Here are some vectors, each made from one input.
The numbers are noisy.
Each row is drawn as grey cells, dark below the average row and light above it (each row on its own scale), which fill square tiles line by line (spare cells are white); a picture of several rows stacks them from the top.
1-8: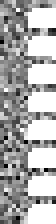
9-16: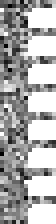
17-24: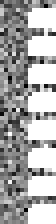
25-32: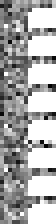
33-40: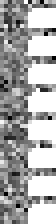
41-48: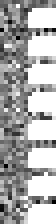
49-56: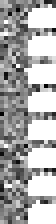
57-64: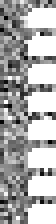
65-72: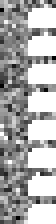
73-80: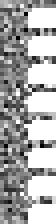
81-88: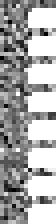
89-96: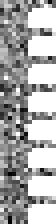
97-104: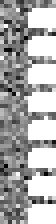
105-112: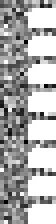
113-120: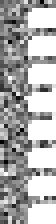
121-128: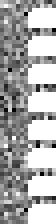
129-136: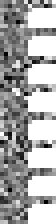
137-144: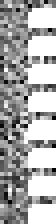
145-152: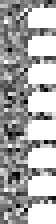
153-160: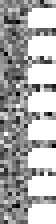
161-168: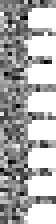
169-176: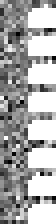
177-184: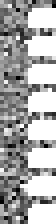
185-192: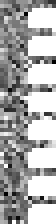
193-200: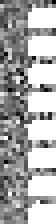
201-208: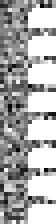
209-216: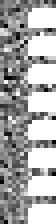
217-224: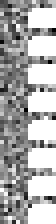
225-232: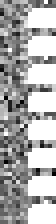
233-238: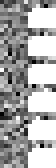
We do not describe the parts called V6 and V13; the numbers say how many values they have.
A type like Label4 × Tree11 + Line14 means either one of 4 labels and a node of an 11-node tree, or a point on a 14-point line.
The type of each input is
Bool × (Line8 + V6) × V13.
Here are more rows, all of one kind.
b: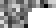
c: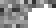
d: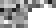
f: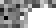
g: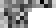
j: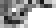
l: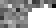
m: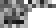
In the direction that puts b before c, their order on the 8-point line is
g, b, d, c, l, f, m, j.
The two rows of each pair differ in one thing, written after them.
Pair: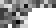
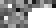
the place on the 8-point line
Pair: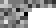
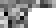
the true/false value
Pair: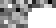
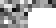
the place on the 8-point line
